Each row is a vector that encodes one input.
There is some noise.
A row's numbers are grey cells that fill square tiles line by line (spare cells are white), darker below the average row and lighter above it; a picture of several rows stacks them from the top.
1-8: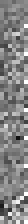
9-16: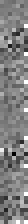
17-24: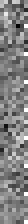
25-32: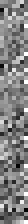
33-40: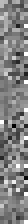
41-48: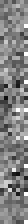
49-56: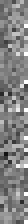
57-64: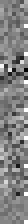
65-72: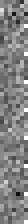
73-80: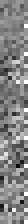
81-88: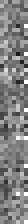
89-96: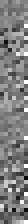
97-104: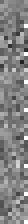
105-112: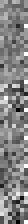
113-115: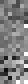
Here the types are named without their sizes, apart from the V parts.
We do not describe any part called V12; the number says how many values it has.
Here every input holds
either a point on a line, or a true/false value and a value of V12.
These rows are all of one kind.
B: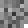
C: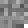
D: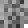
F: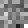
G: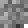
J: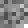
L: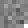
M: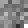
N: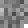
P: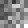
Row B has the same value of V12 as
D, F and P.
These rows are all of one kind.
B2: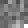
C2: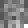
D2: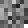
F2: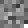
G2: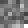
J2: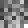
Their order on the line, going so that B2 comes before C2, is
J2, G2, B2, D2, C2, F2.
